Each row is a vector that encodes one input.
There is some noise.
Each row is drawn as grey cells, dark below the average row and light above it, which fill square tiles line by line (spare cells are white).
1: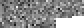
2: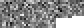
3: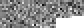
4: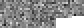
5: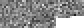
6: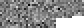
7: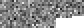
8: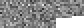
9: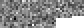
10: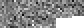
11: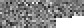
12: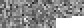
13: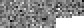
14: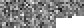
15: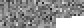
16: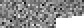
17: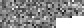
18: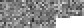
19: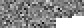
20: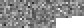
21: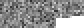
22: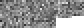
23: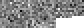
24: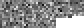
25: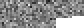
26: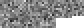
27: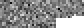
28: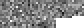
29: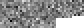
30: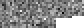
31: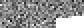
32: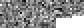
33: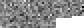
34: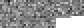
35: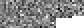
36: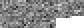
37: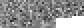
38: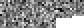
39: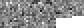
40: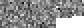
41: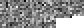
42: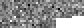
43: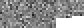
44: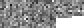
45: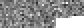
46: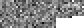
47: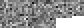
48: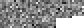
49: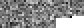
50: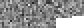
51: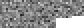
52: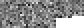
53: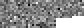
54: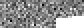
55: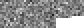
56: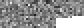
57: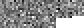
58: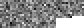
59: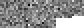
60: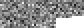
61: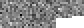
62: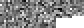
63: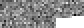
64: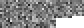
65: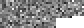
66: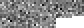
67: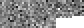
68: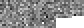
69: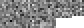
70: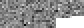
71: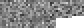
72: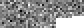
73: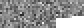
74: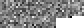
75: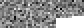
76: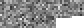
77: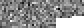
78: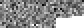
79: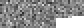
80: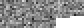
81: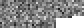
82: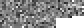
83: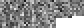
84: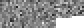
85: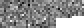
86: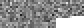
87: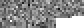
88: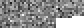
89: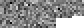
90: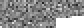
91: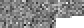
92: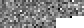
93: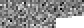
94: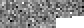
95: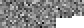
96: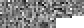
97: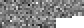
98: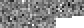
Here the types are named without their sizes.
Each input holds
a point on a line, together with either a point on a line, or three true/false values.
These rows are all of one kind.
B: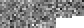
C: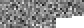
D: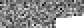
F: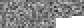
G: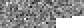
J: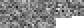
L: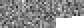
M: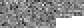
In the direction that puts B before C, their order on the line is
G, M, F, L, J, B, C, D.
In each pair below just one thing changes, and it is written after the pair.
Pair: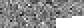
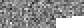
one of the three true/false values
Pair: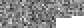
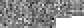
one of the three true/false values
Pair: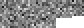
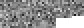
the place on the line
